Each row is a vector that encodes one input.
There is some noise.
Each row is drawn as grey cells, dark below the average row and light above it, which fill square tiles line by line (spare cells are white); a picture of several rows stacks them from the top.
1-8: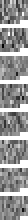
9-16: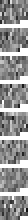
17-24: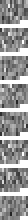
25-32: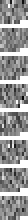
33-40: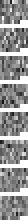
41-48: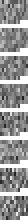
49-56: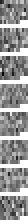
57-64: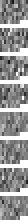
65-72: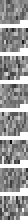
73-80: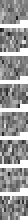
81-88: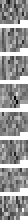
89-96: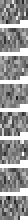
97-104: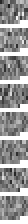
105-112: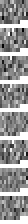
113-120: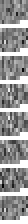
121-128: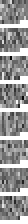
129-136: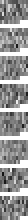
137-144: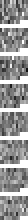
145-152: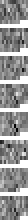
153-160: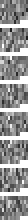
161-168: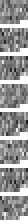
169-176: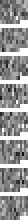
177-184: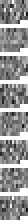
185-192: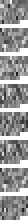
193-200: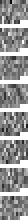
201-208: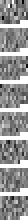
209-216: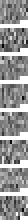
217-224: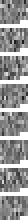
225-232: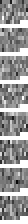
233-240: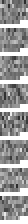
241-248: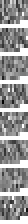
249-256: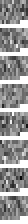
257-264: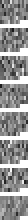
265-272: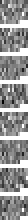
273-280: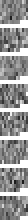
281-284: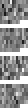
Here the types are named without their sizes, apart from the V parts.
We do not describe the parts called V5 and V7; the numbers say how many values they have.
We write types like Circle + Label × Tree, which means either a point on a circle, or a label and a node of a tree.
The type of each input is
Bool × V5 + Tree × Tree + V7 × V7.
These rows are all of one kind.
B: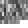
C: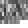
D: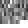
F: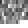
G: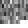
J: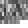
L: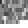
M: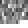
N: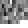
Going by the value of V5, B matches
C and J.
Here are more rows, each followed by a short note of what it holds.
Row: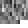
two values of V7
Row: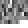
a true/false value and a value of V5
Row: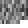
two values of V7
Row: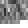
a true/false value and a value of V5
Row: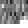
a node of each of two trees
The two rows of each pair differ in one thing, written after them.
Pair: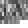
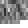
the true/false value
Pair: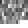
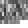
the value of V5
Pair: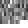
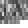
the value of V5
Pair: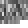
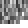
the value of V5
